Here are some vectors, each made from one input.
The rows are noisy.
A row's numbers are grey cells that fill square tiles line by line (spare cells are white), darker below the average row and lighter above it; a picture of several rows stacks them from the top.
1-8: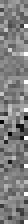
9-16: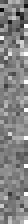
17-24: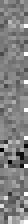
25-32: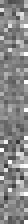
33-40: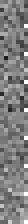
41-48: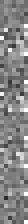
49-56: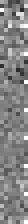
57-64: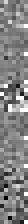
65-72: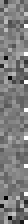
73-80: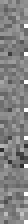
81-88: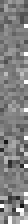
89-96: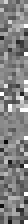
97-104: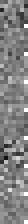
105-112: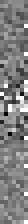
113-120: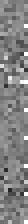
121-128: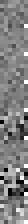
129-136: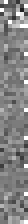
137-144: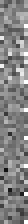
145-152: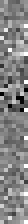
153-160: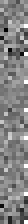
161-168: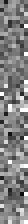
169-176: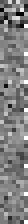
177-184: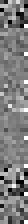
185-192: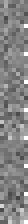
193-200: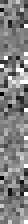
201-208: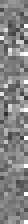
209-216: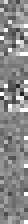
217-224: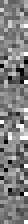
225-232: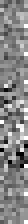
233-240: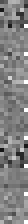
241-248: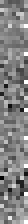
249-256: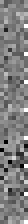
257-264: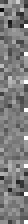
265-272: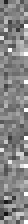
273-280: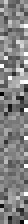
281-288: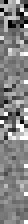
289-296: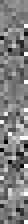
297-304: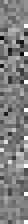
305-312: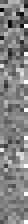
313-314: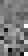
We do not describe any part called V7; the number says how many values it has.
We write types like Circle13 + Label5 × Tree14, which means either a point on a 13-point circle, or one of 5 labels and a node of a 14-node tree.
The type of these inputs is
List3(Bool × V7).
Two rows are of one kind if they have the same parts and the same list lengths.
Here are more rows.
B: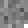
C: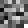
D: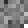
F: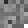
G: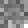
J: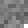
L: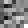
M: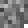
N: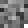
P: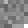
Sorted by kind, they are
B, G
C, L
D, F
J, M, N, P

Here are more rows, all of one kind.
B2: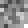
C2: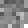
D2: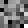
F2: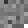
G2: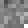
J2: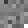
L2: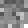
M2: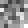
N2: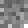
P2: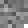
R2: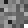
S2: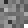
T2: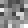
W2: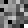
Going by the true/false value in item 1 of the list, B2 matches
D2, G2 and M2.
